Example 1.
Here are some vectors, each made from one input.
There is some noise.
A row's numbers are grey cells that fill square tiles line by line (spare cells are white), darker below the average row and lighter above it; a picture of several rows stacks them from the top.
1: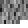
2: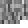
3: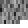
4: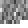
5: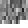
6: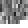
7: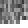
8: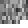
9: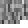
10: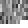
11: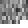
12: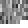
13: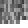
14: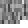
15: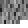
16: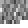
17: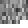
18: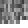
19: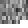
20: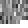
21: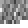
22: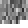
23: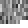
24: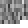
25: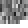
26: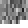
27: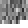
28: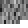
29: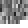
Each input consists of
three true/false values.
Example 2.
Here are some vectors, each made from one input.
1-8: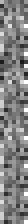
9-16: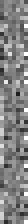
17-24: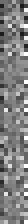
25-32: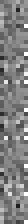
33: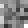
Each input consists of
a node of a 7-node tree.
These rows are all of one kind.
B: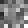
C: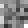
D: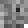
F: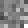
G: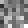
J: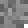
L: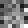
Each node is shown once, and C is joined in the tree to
D.
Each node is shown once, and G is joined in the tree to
J and L.
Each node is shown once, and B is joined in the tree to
F.
